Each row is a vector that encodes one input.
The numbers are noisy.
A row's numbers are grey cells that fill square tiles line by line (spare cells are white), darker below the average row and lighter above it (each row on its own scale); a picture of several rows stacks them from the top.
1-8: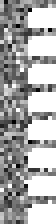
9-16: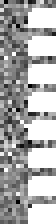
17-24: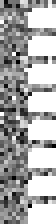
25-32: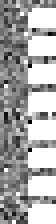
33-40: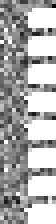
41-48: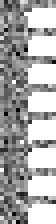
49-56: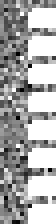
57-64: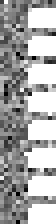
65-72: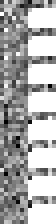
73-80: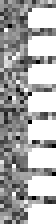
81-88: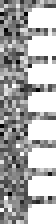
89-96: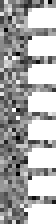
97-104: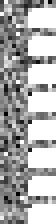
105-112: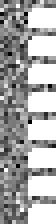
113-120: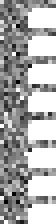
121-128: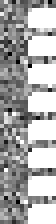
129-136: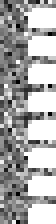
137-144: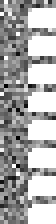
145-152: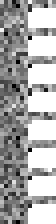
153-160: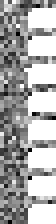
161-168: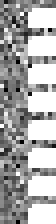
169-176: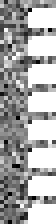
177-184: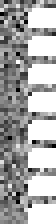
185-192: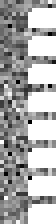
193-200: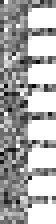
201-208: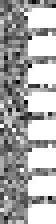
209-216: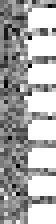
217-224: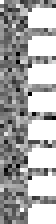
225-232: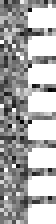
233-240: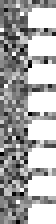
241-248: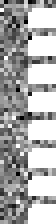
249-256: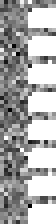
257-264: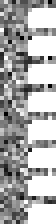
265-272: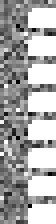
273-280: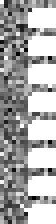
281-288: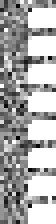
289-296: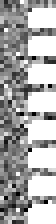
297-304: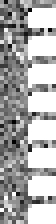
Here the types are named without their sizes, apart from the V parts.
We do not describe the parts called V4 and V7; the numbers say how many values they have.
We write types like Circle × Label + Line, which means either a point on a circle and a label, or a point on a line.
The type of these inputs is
(Bool × Line + V4) × V7 + Tree.
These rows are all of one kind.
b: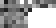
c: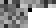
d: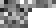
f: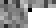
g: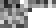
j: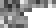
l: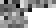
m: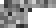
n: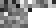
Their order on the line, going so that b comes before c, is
l, j, n, d, g, m, f, b, c.
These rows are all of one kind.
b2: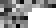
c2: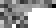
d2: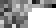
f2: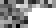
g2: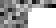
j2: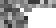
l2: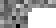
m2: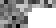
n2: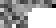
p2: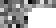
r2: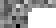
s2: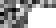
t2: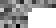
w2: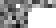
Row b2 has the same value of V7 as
l2, r2 and t2.
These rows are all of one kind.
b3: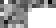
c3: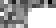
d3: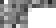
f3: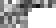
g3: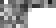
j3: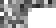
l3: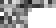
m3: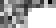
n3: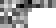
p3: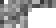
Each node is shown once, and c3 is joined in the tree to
b3.
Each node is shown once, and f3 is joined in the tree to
l3.
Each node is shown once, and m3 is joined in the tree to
l3.
